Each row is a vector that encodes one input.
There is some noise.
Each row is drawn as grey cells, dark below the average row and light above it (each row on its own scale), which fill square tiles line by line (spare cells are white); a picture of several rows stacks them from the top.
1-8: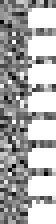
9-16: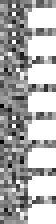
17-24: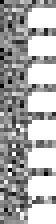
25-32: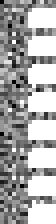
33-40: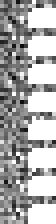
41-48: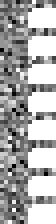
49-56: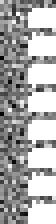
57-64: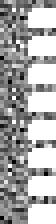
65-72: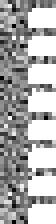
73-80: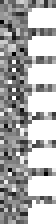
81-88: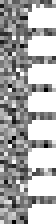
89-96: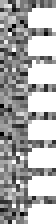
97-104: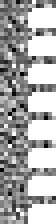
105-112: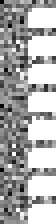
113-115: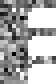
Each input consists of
a point on a 10-point circle.
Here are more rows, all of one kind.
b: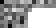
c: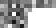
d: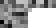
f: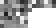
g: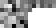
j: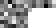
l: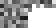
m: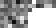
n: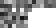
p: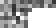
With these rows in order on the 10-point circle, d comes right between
b and j.
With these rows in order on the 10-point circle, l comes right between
c and n.
